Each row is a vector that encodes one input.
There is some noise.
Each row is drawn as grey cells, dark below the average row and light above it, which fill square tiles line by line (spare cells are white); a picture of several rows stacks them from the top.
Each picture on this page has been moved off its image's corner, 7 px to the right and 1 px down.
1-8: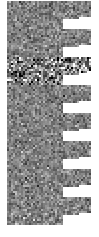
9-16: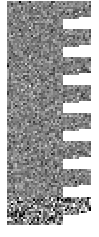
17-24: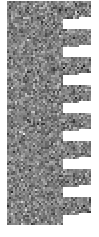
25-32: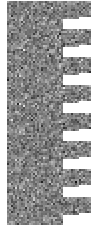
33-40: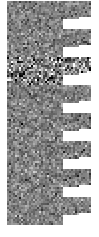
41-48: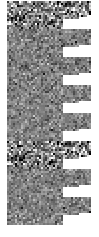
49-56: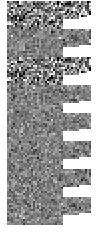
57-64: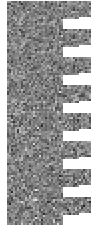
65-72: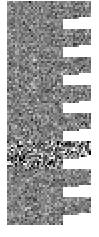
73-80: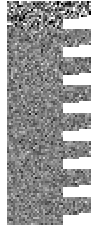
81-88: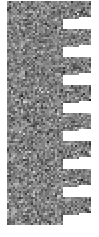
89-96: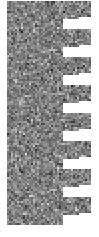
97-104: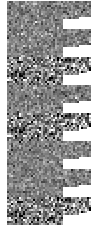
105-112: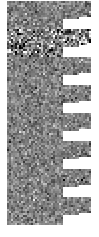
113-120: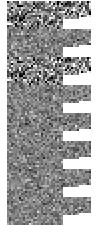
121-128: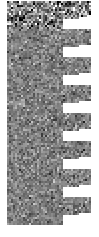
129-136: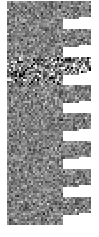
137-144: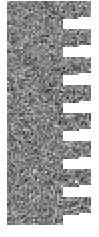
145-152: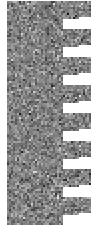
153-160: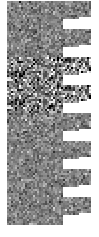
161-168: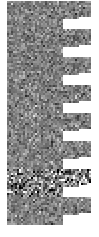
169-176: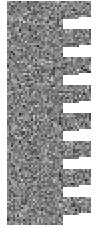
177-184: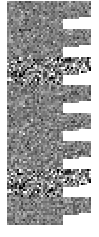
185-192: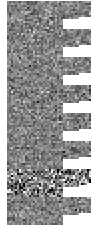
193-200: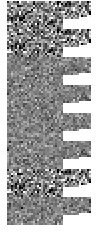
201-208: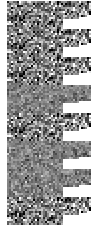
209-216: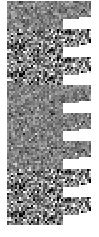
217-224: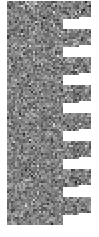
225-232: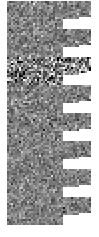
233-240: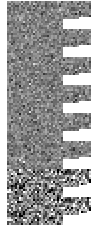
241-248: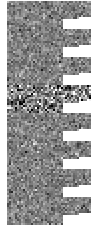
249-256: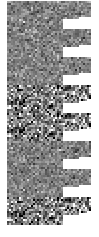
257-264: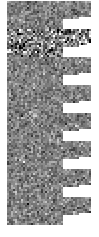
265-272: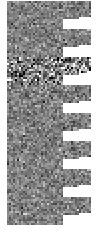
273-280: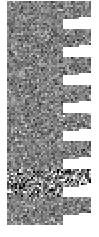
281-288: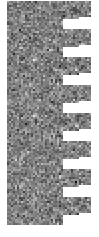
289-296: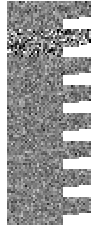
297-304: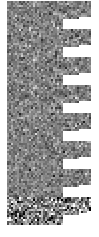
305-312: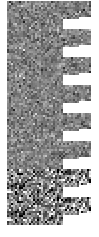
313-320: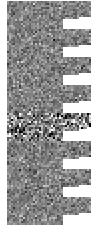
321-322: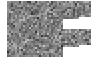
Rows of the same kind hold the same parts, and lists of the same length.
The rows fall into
2 kinds.
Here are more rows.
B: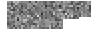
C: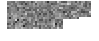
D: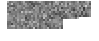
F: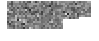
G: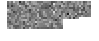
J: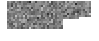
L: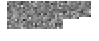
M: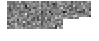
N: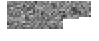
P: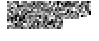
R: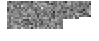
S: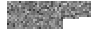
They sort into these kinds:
B, C, D, F, G, J, L, M, N, R, S
P

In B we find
a point on a 19-point circle and four true/false values.
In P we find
one of 7 labels.
